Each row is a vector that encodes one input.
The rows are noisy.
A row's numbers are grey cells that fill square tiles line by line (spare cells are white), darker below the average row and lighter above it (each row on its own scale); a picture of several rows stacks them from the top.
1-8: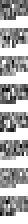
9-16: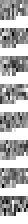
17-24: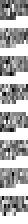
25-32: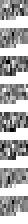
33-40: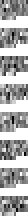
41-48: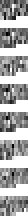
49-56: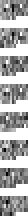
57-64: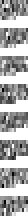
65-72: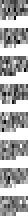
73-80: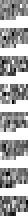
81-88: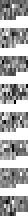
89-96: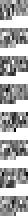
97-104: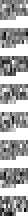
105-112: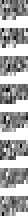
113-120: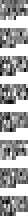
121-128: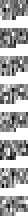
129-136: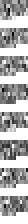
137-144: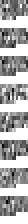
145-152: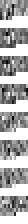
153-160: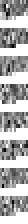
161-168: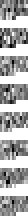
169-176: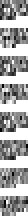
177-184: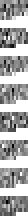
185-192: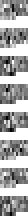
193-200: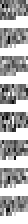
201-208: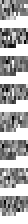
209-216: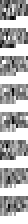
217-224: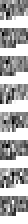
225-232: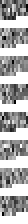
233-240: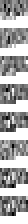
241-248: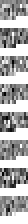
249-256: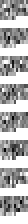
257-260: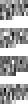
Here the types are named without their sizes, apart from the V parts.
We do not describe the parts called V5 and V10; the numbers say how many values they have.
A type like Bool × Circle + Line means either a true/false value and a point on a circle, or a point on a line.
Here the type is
Bool × (Tree + V10) + Line × V5.
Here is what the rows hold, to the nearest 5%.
About 35% of them hold a point on a line and a value of V5. The rest hold a true/false value, together with either a node of a tree, or a value of V10.
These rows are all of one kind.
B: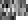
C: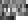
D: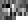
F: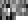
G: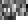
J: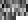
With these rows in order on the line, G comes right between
D and J.
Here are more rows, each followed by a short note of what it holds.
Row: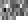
a true/false value and a value of V10
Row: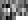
a point on a line and a value of V5
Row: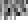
a node of a tree and a true/false value
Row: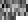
a point on a line and a value of V5
